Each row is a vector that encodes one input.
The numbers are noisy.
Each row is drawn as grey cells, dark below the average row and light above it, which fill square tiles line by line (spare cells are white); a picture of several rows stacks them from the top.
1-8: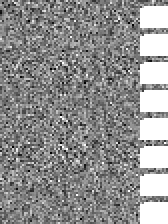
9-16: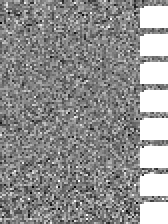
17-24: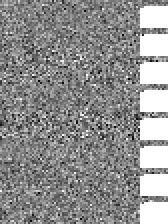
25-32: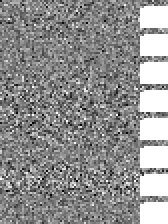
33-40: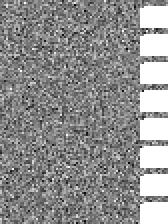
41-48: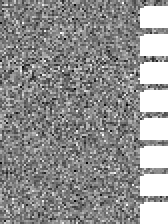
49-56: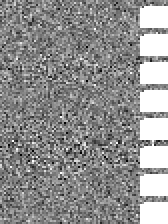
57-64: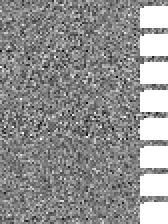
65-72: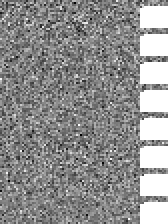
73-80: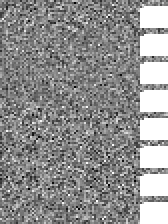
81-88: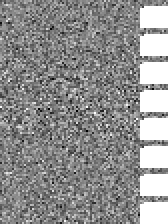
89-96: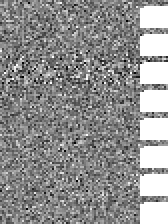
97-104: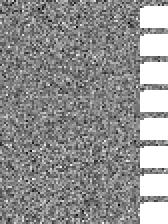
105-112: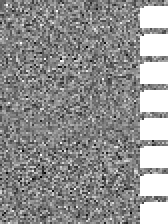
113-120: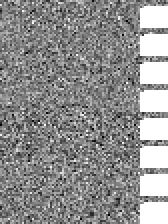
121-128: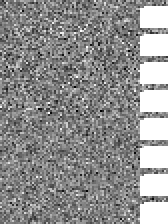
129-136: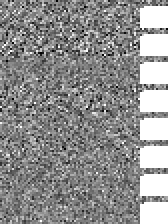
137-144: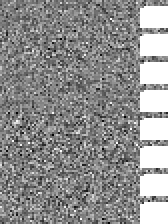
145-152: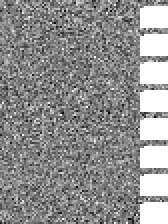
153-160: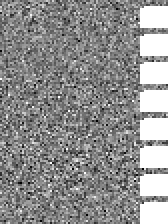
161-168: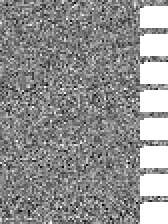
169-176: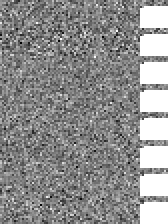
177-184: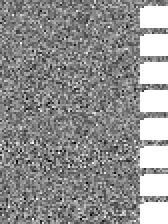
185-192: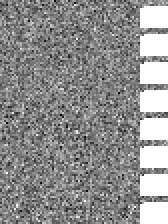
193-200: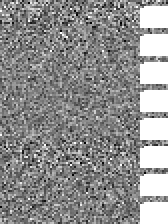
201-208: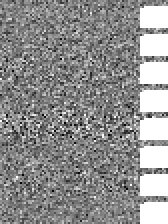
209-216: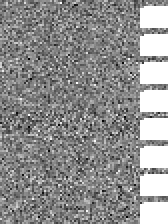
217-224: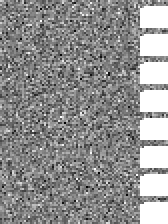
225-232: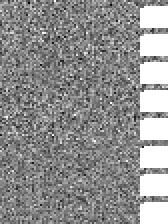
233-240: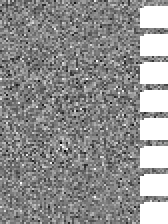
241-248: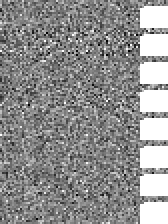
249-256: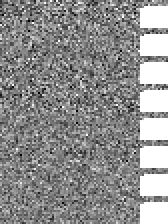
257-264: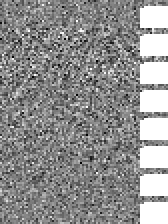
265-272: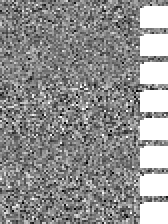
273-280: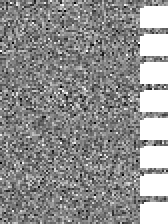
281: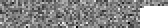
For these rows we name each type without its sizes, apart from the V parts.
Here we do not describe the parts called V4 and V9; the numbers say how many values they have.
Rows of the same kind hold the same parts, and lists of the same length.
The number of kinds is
2.
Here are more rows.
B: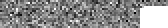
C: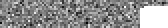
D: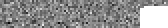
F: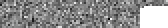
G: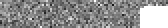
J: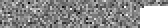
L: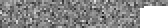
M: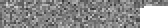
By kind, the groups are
B
C, D, F, G, J, L, M

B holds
a node of each of two trees.
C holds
a point on a circle, a node of a tree, a value of V4 and a value of V9.
